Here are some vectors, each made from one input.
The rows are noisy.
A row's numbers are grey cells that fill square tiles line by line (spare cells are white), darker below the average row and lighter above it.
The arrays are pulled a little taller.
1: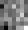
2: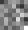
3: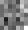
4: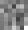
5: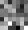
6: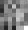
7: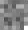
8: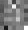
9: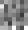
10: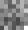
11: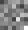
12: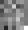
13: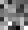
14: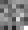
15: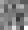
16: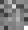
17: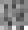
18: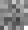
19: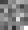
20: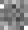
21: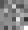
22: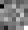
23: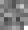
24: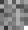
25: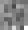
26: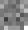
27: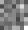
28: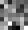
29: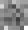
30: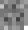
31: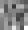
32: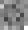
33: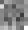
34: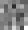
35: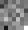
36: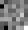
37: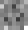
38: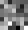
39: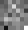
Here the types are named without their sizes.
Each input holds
a list of points on a line.
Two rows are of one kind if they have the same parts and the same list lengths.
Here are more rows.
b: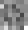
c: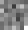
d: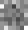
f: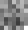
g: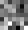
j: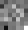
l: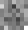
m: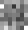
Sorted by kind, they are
b, c, d, f, l, m
g
j

